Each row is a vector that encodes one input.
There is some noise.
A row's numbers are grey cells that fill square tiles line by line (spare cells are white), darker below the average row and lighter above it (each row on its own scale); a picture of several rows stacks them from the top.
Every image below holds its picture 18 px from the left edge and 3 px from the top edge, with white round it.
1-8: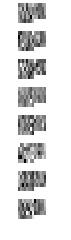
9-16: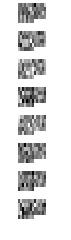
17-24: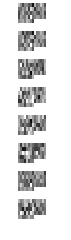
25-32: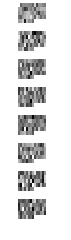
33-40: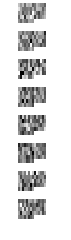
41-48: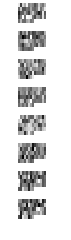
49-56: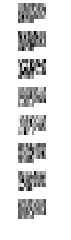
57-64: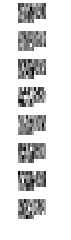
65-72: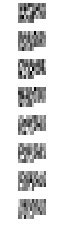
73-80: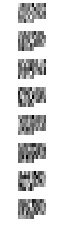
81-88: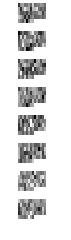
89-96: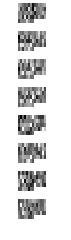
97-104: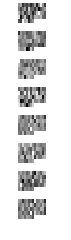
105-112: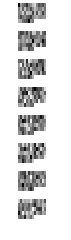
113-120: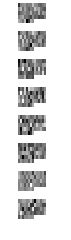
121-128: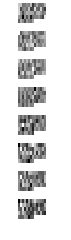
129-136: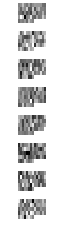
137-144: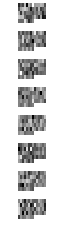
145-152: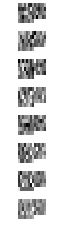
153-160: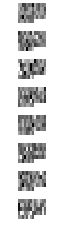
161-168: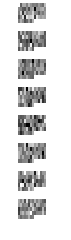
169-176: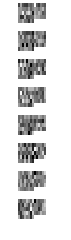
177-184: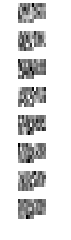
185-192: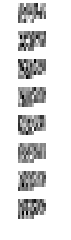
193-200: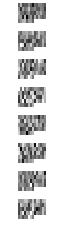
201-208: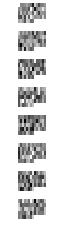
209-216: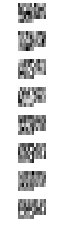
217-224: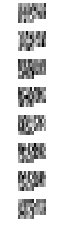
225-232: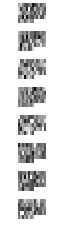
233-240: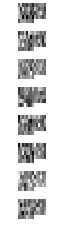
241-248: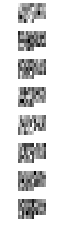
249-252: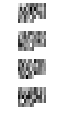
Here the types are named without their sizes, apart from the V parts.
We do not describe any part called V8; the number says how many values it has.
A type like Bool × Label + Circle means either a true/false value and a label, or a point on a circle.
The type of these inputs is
(Line + Tree) × Tree + V8 × V8.
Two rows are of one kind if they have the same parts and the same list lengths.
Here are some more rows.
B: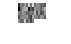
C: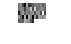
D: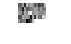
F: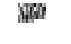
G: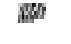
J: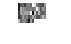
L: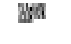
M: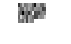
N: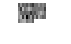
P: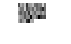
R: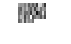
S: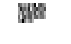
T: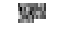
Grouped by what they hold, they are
B, D, J, L, P
C, F, G, M, N, S, T
R

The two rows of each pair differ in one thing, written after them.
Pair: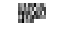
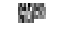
the place on the line
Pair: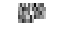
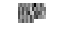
the place on the line
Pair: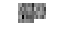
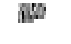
the node of the tree
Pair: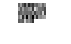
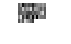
the node of the tree
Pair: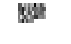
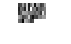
the place on the line
